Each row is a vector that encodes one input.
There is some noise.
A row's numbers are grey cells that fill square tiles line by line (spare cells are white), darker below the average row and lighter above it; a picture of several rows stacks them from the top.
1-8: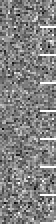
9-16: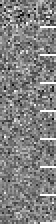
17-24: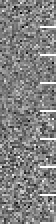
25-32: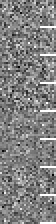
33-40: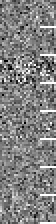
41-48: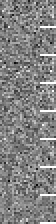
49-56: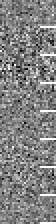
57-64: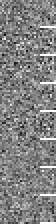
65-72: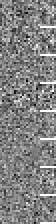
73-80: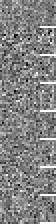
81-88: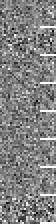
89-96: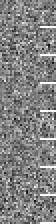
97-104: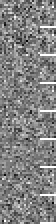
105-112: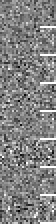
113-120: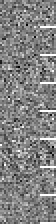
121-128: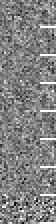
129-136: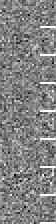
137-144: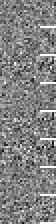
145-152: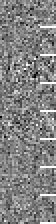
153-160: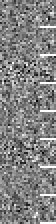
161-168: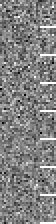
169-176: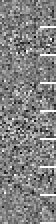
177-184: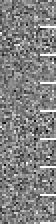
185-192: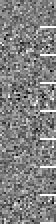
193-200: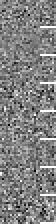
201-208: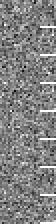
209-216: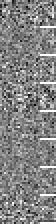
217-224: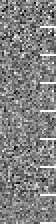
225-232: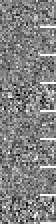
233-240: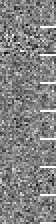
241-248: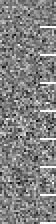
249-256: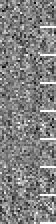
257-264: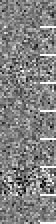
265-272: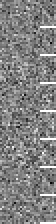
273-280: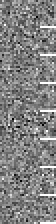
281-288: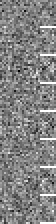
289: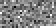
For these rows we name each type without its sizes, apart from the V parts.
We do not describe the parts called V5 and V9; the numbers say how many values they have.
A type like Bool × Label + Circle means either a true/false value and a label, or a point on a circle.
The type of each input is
Line × V5 + Tree × V9.
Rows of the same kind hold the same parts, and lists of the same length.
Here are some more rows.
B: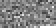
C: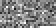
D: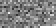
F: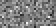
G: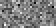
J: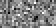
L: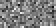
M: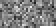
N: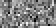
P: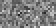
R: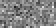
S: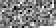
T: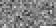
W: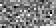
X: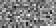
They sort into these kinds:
B, D, P, R, S, W, X
C, F, G, J, L, M, N, T

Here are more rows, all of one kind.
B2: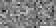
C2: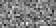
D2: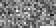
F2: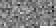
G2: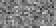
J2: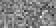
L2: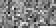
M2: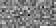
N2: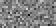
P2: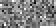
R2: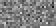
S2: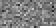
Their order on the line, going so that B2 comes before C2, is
R2, G2, J2, S2, D2, B2, C2, M2, F2, N2, L2, P2.
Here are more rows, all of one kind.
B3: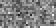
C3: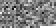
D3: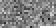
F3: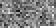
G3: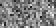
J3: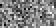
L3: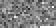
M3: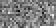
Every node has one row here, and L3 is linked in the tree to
J3.
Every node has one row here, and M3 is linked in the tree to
F3.
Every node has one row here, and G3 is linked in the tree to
B3, C3 and D3.
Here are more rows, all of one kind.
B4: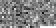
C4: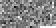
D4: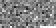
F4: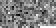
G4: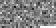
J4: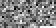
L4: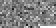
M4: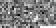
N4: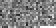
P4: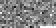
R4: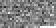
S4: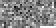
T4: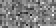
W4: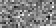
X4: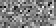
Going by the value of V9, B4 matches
C4, D4, P4 and S4.
